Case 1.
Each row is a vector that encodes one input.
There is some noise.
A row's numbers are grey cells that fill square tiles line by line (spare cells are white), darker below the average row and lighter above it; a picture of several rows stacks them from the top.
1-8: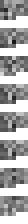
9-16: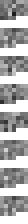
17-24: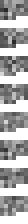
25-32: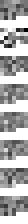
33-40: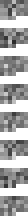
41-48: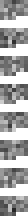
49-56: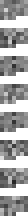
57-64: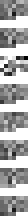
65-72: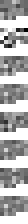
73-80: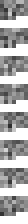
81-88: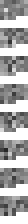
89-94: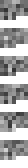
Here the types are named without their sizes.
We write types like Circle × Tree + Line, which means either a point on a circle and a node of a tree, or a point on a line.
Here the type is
Circle + Unit.
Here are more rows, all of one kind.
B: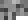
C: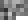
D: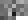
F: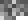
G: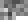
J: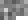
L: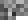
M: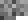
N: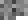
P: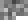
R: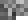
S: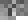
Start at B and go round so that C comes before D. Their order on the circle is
B, C, L, R, D, M, N, J, P, G, S, F.
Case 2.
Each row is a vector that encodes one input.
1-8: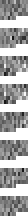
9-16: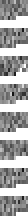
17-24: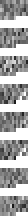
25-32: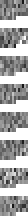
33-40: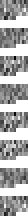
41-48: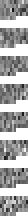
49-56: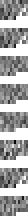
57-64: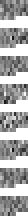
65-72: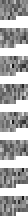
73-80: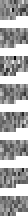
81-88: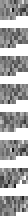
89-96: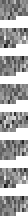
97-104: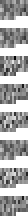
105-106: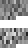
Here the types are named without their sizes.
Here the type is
Circle.
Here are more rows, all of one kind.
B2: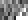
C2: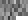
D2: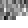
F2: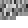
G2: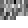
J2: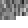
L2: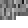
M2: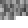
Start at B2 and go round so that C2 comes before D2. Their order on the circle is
B2, J2, L2, C2, M2, F2, G2, D2.
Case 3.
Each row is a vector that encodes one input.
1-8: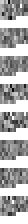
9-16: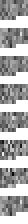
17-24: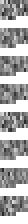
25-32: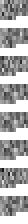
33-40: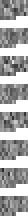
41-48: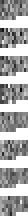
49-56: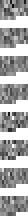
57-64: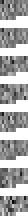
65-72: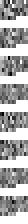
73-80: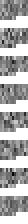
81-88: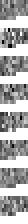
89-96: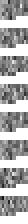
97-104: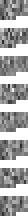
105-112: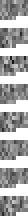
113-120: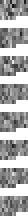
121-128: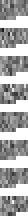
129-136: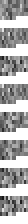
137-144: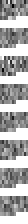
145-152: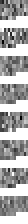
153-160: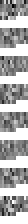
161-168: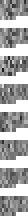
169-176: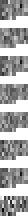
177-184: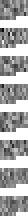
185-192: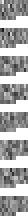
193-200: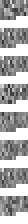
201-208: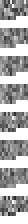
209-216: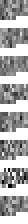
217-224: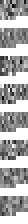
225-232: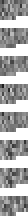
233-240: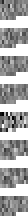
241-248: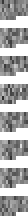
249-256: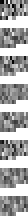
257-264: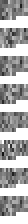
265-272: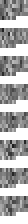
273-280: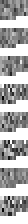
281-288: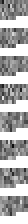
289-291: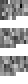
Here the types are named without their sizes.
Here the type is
Bool × Bool × Bool.
